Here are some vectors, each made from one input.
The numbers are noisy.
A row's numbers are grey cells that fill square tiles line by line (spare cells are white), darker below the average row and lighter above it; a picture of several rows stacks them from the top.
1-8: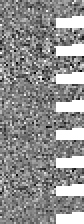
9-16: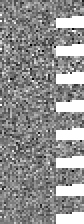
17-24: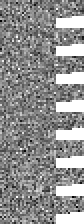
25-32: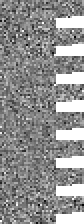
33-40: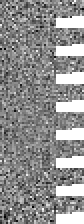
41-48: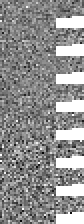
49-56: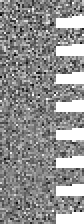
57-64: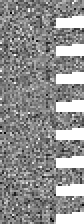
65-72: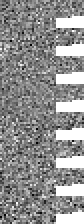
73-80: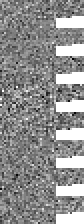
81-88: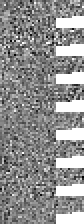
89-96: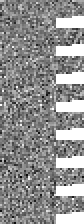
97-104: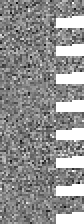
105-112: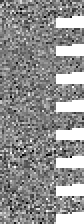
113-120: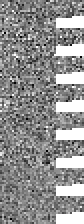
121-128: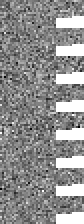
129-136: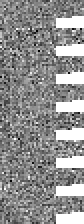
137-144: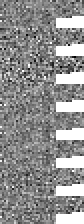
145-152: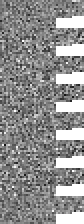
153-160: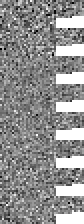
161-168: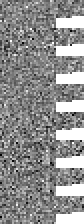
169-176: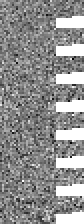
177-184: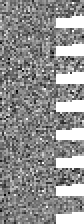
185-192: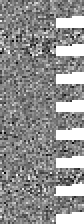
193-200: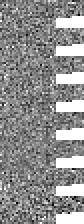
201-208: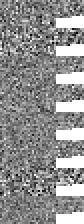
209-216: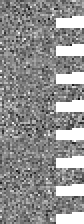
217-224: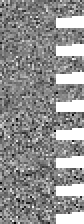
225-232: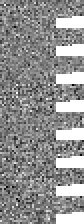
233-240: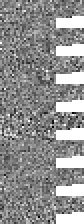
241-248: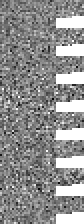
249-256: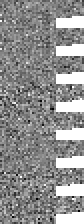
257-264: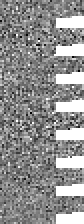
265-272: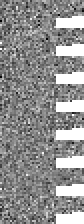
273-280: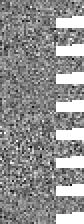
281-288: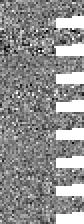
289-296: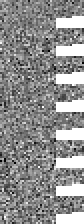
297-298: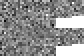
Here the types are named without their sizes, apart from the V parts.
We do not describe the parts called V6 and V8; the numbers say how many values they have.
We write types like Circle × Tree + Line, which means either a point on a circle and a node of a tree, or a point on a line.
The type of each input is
((Label + Line) × V6 + V8) × (Tree + Unit).
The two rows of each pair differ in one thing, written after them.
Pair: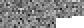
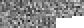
the node of the tree
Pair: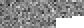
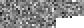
the place on the line
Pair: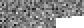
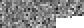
the node of the tree
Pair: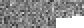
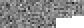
the value of V6
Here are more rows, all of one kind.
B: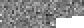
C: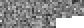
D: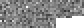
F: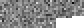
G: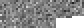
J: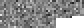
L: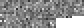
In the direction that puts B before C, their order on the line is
B, L, G, J, F, C, D.
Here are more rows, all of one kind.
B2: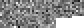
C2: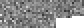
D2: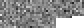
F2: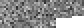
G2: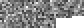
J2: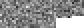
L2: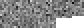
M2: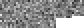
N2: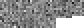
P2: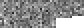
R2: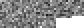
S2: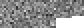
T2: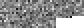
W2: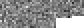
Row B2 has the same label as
D2, G2, J2 and L2.
